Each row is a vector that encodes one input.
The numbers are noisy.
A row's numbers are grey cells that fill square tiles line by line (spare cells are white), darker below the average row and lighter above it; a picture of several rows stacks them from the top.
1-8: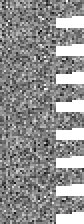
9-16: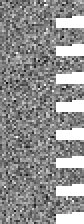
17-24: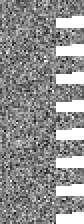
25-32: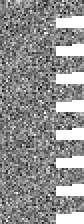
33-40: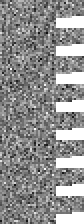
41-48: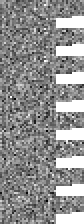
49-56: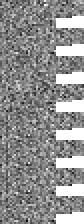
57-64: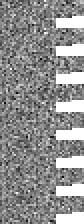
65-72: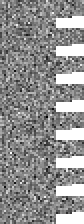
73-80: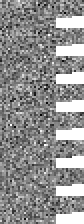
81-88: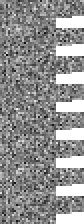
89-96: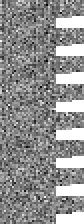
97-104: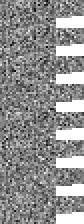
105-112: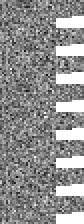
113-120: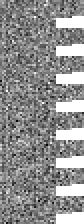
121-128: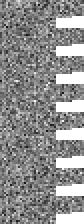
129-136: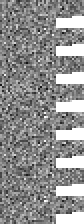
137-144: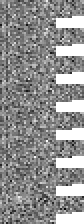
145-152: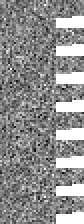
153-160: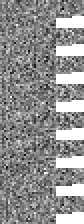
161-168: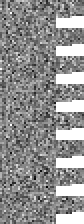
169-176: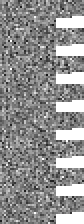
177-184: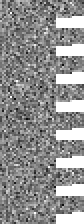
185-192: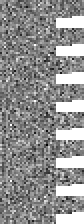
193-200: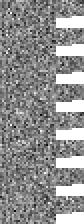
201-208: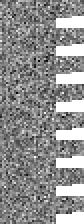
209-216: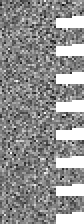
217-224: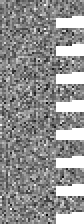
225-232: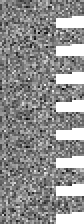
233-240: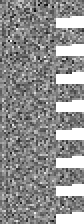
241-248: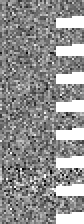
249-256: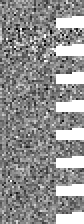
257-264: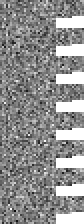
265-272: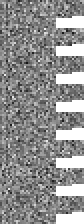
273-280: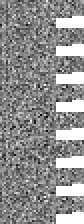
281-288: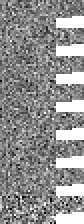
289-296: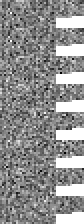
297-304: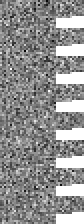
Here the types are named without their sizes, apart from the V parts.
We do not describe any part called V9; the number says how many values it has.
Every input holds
either a node of each of two trees and a value of V9, or a list of points on a line.
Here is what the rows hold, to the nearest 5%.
About 45% of them hold a node of each of two trees and a value of V9. The rest are lists of points on a line.
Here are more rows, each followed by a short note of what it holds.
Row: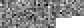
a node of each of two trees and a value of V9
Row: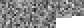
a node of each of two trees and a value of V9
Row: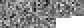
a node of each of two trees and a value of V9
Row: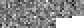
a list of three items
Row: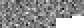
a list of three items
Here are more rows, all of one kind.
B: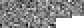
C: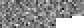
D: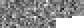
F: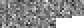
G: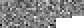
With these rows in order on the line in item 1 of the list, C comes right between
D and G.
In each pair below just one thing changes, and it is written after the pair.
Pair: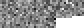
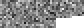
the value of V9
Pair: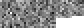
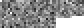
the node of one of the two trees
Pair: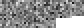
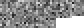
the node of one of the two trees
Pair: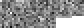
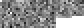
the node of one of the two trees
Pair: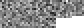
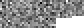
the node of one of the two trees
